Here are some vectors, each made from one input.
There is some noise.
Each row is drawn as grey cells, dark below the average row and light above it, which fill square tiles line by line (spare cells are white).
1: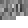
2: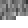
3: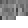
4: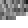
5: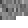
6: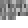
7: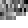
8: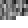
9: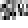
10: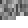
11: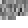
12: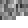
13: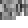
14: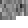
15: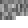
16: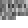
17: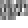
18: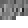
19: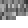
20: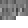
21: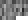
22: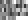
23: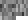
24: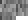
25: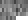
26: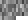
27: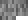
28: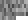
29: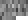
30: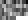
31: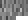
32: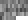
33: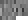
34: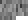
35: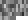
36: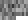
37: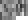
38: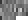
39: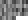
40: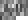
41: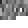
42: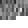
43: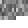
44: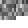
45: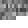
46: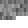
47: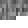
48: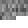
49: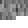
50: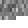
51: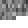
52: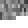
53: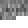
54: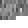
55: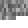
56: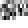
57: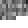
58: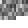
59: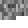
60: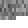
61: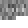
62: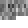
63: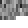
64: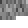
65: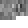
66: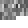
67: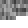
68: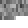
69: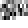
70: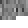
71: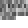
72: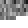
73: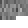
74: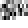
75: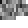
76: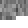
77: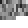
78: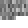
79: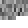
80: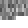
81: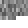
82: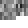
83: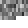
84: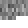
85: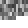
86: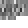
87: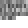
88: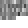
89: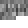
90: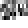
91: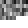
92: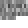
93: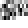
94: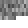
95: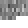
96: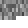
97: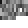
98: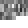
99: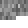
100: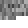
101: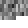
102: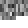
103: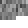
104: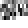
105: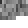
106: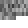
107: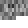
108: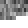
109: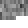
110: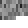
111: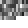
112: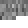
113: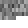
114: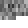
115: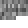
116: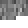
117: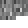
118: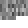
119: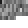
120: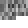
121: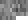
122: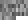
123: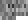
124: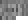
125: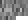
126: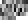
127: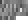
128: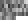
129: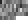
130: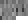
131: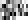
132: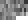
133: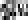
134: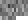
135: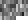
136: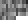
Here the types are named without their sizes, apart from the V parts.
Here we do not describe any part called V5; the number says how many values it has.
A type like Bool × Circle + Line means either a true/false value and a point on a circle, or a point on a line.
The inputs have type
List(Bool × V5).
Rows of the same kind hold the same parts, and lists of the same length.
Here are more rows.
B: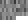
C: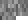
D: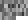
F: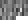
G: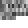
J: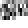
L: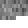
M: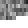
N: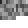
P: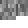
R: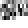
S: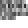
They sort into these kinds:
B, C, F, L, M, N, P
D, G, S
J, R

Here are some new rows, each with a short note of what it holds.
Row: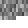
a list of one item
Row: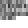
a list of one item
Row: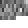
a list of two items
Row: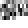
the empty list
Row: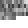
a list of one item
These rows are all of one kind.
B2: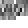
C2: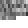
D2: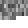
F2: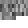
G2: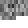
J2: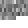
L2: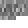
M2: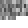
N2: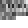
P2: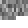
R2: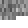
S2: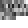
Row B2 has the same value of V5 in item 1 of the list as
F2 and J2.
